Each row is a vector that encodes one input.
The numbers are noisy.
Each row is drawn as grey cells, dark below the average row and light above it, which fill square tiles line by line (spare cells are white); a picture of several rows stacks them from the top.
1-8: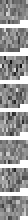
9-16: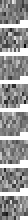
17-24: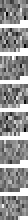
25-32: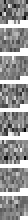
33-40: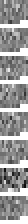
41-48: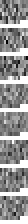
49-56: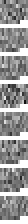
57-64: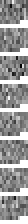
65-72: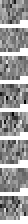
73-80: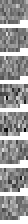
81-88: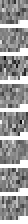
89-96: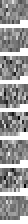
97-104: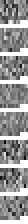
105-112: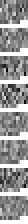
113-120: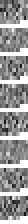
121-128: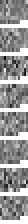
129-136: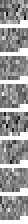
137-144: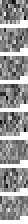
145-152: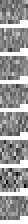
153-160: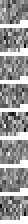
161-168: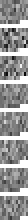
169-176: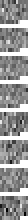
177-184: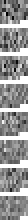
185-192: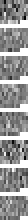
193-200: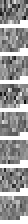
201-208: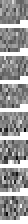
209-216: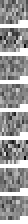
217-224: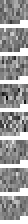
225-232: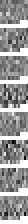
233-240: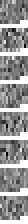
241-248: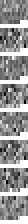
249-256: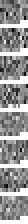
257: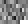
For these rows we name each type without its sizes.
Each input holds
a point on a line, together with either a point on a line, or four true/false values.
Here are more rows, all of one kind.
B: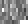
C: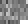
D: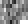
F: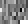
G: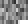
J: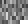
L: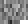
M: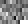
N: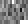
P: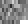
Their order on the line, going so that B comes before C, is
D, G, B, L, C, P, N, F, J, M.
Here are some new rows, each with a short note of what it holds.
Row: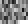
a point on each of two lines
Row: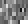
a point on a line and four true/false values
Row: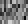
a point on each of two lines
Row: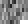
a point on a line and four true/false values
